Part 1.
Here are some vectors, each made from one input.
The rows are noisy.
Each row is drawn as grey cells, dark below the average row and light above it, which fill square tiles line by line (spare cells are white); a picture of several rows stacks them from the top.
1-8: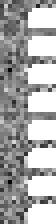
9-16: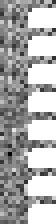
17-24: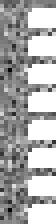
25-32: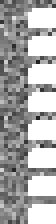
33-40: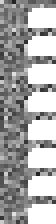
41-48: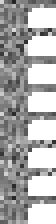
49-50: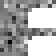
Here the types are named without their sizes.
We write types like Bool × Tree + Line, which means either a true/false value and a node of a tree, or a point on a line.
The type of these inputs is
Tree.
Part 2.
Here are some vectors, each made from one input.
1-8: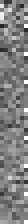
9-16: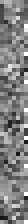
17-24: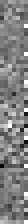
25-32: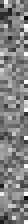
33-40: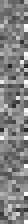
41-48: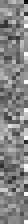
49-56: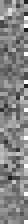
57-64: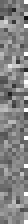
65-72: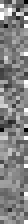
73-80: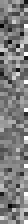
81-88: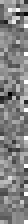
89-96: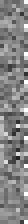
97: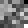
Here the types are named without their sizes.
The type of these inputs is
Tree.
